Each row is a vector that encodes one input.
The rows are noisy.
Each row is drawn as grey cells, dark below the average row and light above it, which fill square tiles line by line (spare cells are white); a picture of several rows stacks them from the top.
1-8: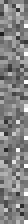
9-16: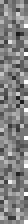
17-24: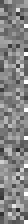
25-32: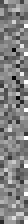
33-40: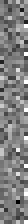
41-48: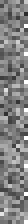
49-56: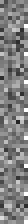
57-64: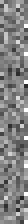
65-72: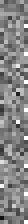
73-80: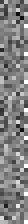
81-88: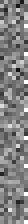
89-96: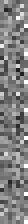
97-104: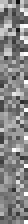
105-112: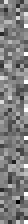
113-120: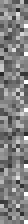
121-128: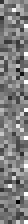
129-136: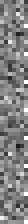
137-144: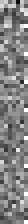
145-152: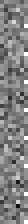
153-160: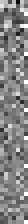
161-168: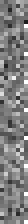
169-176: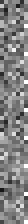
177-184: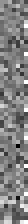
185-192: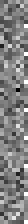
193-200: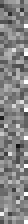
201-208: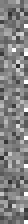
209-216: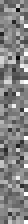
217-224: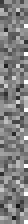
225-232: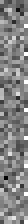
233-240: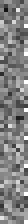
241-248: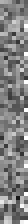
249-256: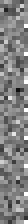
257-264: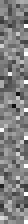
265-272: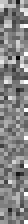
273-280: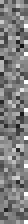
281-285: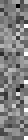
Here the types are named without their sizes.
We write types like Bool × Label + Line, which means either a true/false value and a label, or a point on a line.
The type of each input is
List(Circle).
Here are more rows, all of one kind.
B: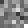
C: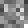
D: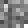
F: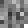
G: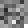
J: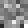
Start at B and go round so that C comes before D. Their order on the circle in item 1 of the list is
B, G, J, C, D, F.
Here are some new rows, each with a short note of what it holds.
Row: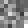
a list of one item
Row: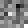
a list of one item
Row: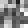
the empty list
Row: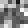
the empty list
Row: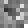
a list of three items
